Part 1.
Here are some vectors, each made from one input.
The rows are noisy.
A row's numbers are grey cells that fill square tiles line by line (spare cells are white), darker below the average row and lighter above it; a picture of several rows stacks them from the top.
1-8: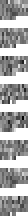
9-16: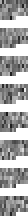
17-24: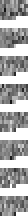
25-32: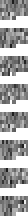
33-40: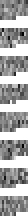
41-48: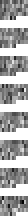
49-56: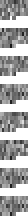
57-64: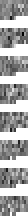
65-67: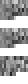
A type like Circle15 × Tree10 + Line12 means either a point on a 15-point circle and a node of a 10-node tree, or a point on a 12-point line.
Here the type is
Label5 × Label5.
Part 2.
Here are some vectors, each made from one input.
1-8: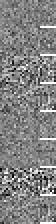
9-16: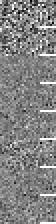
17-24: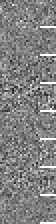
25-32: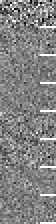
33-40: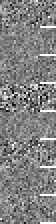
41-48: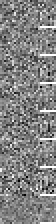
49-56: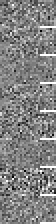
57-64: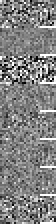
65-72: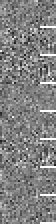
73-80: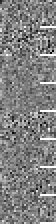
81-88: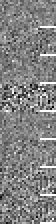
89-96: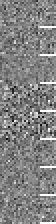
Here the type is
List2(Line4 × Line4).
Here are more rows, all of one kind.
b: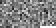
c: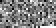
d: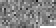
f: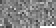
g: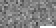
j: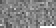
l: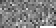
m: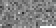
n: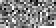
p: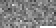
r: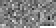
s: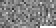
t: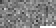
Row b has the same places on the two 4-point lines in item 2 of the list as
f, j and r.
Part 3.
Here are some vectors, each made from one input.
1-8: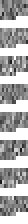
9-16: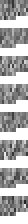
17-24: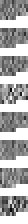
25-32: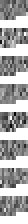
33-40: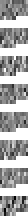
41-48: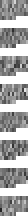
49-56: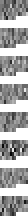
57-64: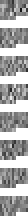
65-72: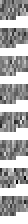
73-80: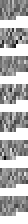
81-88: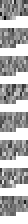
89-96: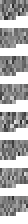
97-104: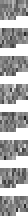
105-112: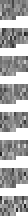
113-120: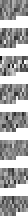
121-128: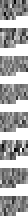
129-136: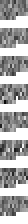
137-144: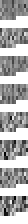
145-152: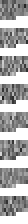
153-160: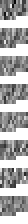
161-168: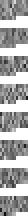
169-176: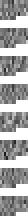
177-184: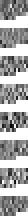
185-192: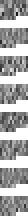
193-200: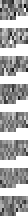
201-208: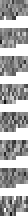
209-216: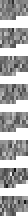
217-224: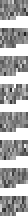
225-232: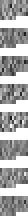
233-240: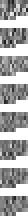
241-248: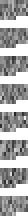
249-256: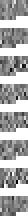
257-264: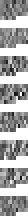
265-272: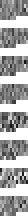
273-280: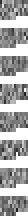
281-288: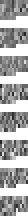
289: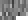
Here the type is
Bool × Tree10.
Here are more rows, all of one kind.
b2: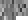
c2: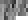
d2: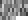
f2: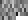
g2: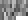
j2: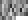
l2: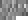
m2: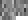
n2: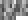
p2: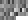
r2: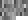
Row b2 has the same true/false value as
c2 and p2.
